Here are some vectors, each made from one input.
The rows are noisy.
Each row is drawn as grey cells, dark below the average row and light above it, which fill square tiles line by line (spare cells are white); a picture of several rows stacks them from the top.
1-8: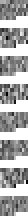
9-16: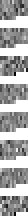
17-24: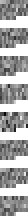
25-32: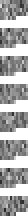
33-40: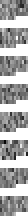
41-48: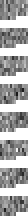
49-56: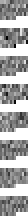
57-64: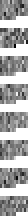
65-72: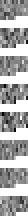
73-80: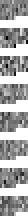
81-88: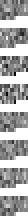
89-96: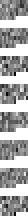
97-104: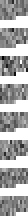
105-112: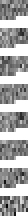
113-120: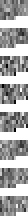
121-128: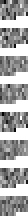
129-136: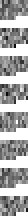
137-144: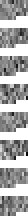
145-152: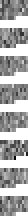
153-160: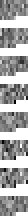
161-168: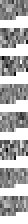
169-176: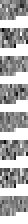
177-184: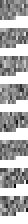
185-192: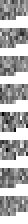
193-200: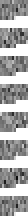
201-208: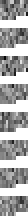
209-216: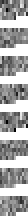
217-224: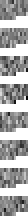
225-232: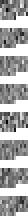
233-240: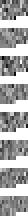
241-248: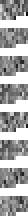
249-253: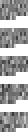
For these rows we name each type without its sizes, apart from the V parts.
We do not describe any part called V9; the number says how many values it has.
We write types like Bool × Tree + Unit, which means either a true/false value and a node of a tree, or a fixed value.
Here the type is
((Bool × Bool × Bool + Unit) × Label + Unit) × V9.
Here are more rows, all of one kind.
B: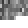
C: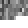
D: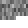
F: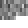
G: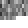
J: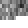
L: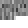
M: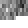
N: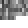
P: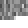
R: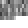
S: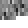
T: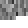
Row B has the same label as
C, D, F and J.
